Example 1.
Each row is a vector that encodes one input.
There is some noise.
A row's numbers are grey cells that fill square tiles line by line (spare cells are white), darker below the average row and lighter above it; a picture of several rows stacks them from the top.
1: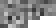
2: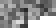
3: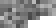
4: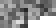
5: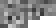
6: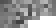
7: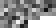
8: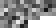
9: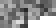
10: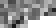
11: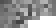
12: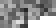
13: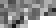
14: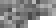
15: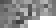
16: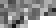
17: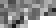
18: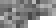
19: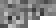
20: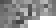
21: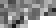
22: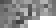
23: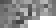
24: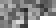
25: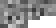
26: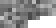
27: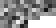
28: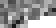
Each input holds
a point on a 6-point line.
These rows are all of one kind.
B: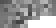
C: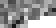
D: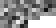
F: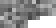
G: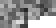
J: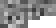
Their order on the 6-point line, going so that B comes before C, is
D, G, J, F, B, C.
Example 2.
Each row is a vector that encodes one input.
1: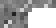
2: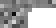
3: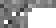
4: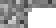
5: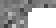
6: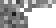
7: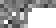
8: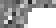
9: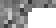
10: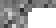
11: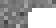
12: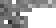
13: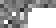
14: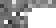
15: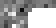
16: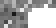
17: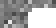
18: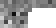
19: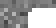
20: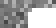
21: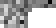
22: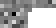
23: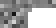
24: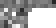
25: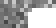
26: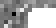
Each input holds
a point on a 5-point line.
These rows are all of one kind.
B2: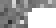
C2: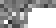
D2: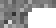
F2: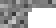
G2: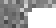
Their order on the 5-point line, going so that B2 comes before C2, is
F2, D2, G2, B2, C2.
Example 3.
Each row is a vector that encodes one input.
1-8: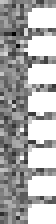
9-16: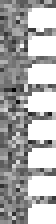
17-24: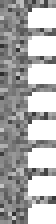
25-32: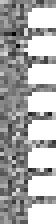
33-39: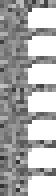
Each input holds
a node of an 8-node tree.
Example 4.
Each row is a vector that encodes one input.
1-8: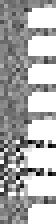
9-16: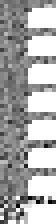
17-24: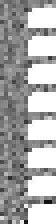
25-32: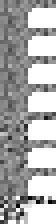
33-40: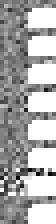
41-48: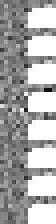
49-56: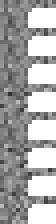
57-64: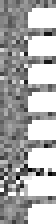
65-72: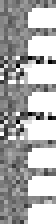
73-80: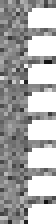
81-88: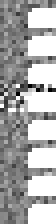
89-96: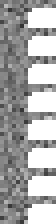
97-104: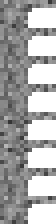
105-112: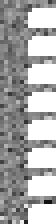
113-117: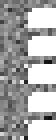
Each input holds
either a fixed value, or three true/false values.
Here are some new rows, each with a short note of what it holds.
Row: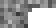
three true/false values
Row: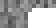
three true/false values
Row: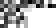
a fixed value
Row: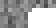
three true/false values
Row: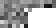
three true/false values
